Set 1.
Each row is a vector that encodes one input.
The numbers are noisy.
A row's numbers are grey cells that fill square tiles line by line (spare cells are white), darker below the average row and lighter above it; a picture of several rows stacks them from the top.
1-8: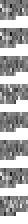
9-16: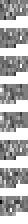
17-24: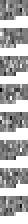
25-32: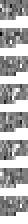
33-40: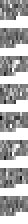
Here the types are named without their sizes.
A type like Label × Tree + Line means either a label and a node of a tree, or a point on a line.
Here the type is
Circle.
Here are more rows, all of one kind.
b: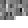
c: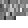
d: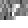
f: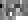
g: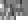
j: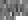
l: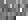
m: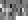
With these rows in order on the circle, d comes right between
b and c.
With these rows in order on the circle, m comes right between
b and g.
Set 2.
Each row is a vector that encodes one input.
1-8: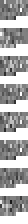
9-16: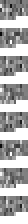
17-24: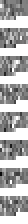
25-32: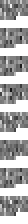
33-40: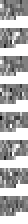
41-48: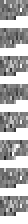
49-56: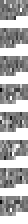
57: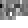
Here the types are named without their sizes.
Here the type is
Circle.
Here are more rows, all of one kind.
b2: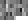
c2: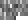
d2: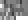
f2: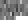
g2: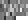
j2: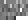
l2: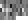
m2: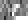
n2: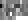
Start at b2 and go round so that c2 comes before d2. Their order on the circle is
b2, m2, g2, j2, c2, n2, f2, d2, l2.
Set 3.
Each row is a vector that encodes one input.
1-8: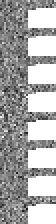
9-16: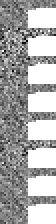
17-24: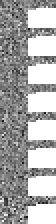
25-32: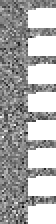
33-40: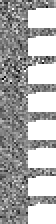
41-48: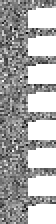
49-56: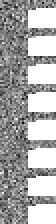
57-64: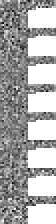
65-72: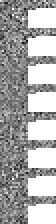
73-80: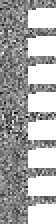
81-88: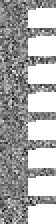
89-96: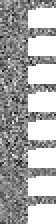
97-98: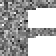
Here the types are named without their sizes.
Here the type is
Line.
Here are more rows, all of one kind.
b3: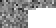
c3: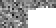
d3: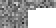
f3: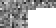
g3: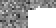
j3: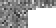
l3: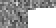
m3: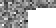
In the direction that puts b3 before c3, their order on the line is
b3, c3, f3, j3, g3, l3, d3, m3.
